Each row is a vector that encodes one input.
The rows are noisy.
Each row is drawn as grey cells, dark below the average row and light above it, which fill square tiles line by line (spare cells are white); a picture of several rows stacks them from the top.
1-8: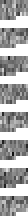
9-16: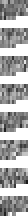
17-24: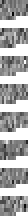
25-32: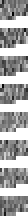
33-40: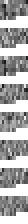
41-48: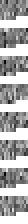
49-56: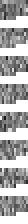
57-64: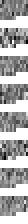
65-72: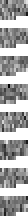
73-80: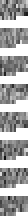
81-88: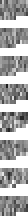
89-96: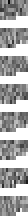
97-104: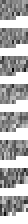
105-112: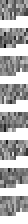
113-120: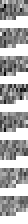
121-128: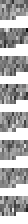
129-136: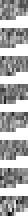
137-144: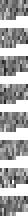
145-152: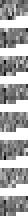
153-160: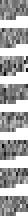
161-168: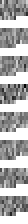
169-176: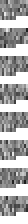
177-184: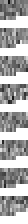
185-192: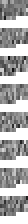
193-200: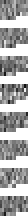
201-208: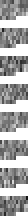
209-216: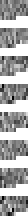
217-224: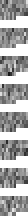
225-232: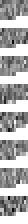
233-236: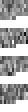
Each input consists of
either one of 7 labels, or a point on a 7-point line, or a node of a 10-node tree.
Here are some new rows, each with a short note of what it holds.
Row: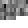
a node of a 10-node tree
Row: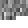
one of 7 labels
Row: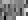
a node of a 10-node tree
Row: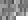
a point on a 7-point line
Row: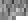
a point on a 7-point line
